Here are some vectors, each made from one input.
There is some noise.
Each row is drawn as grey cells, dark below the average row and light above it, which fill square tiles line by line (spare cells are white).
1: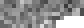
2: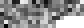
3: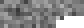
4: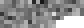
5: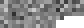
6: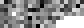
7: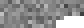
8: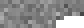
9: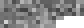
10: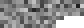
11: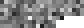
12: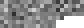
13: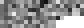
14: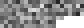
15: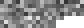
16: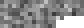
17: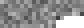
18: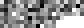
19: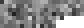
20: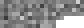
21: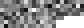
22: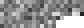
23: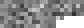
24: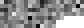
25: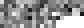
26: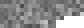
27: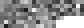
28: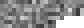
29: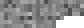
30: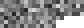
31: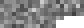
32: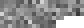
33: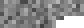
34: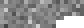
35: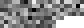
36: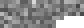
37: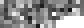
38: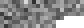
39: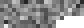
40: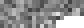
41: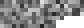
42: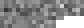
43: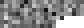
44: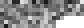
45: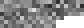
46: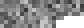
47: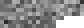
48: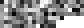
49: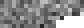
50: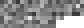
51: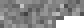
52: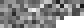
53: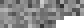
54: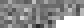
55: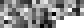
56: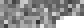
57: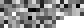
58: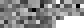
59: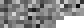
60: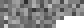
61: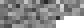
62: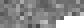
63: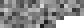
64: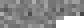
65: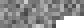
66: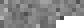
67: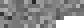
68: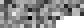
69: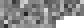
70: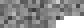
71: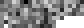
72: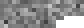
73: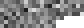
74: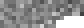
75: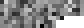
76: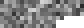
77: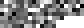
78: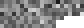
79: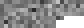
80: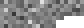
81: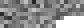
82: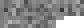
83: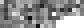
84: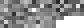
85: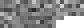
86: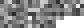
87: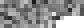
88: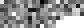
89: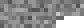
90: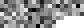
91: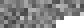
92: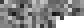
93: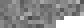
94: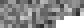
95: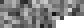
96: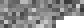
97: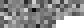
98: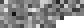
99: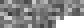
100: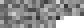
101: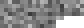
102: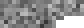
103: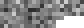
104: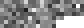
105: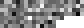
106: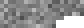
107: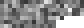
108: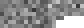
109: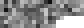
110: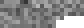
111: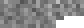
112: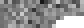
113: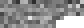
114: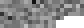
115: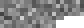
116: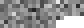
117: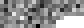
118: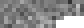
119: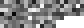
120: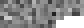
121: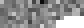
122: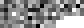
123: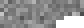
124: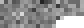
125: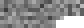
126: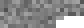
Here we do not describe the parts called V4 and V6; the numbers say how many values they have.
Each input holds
a point on a 5-point line, a true/false value, a value of V4 and a value of V6.
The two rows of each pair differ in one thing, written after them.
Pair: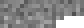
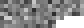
the true/false value
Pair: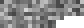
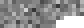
the value of V4
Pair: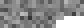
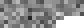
the value of V4
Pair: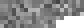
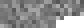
the place on the 5-point line
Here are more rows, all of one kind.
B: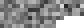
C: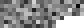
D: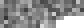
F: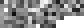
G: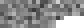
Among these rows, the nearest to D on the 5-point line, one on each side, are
C and F.
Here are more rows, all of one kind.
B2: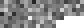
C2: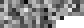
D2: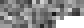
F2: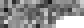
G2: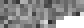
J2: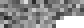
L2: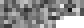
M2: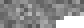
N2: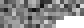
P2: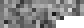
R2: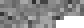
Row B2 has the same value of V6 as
G2, M2, N2 and R2.
